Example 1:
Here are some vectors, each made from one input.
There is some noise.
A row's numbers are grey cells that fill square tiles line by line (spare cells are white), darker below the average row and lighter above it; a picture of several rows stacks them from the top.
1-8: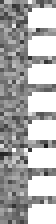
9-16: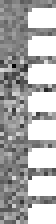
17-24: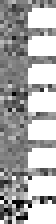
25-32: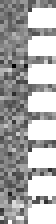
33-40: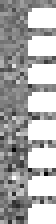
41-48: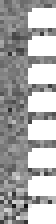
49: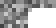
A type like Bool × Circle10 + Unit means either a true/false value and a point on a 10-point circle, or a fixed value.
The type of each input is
Bool × Circle6 + Unit.
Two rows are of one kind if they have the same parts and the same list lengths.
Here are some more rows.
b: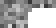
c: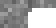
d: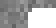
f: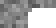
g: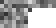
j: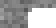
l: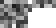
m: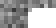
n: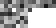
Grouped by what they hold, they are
b, c, d, f, j, m, n
g, l

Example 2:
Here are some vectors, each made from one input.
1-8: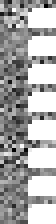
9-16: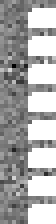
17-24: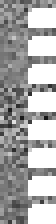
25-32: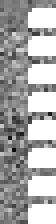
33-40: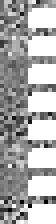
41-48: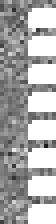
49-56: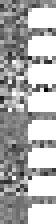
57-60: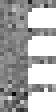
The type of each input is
Bool × Circle6 + Unit.
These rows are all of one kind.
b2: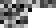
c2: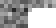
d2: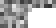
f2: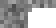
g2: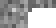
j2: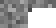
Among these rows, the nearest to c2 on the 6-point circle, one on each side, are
b2 and j2.
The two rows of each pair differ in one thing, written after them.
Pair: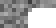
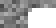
the place on the 6-point circle
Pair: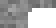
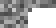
the true/false value
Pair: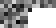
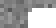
the place on the 6-point circle
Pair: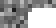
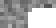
the true/false value
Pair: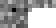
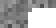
the place on the 6-point circle
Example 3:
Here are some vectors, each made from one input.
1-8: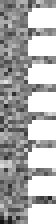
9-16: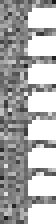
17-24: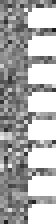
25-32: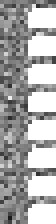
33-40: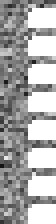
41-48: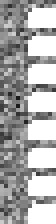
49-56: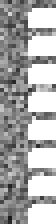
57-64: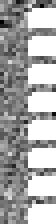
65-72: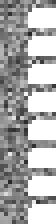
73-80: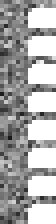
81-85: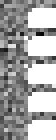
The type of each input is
(Bool × Bool × Bool + Unit) × Label11.
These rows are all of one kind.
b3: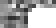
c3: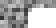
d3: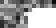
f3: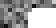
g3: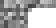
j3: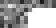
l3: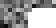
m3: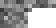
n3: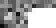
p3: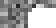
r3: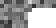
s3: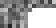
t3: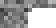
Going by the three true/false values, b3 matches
f3, l3 and r3.
